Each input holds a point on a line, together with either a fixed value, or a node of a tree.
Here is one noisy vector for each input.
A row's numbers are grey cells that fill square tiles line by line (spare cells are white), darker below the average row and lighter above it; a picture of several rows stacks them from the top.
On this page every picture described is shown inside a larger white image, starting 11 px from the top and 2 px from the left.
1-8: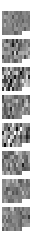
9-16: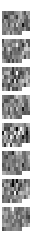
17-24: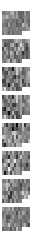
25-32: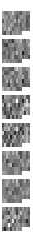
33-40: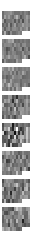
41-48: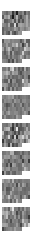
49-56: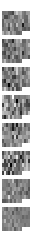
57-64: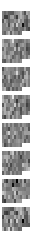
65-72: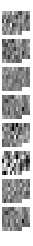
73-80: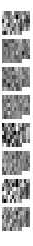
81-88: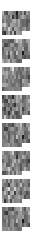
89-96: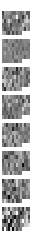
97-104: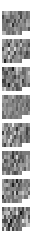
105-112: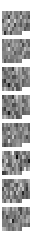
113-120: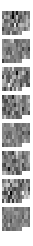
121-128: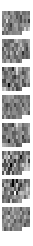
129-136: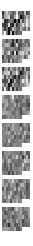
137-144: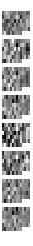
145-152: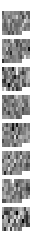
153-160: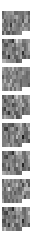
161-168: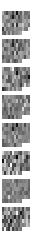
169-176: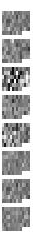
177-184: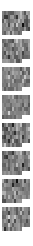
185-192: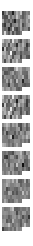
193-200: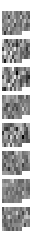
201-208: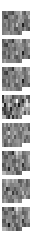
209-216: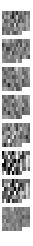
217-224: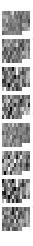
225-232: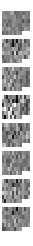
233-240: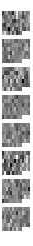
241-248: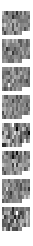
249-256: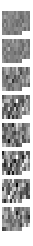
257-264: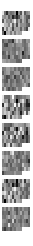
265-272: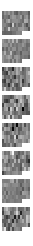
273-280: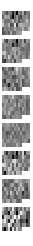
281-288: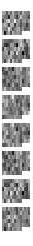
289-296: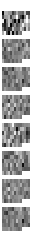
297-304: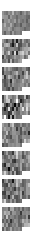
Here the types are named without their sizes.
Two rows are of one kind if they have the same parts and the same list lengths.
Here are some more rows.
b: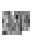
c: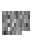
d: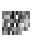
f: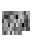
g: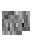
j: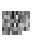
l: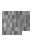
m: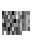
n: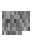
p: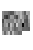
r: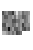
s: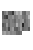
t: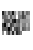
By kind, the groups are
b, c, d, j, l, n
f, g, m, p, r, s, t

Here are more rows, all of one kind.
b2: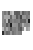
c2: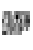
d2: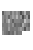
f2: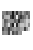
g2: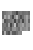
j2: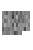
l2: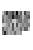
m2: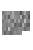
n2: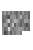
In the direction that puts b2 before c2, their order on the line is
b2, g2, n2, l2, j2, f2, d2, m2, c2.
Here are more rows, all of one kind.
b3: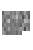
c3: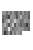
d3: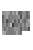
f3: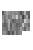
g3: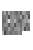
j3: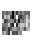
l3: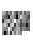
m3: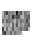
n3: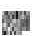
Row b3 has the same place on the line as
d3 and g3.
